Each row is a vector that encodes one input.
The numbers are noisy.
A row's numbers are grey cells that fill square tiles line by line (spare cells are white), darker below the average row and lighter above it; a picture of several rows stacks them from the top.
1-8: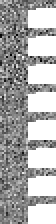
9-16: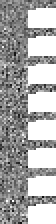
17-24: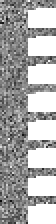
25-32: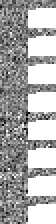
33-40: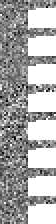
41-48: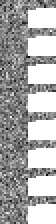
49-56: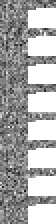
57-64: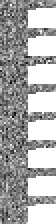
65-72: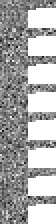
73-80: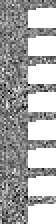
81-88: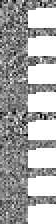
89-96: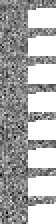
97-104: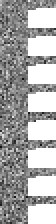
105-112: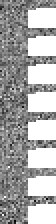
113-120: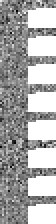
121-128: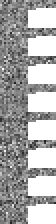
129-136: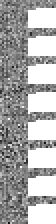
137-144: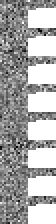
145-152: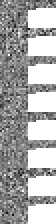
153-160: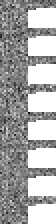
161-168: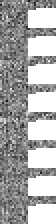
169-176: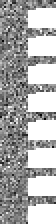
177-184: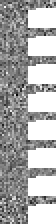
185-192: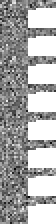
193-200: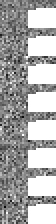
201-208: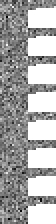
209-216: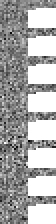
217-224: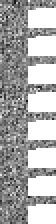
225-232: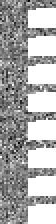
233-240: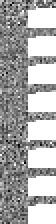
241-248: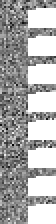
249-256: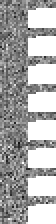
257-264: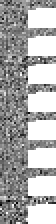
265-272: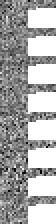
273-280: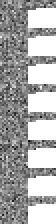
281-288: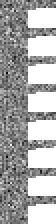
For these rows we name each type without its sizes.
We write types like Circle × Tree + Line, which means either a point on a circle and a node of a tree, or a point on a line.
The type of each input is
Bool × (Circle + Line).
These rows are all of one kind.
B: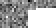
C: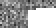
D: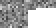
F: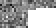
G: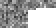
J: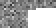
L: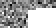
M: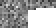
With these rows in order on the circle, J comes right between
D and G.
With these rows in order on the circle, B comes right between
G and L.
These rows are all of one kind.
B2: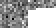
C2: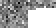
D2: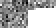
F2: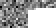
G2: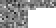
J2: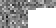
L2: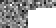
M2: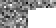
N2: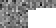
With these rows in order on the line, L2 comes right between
C2 and M2.
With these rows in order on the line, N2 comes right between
C2 and J2.
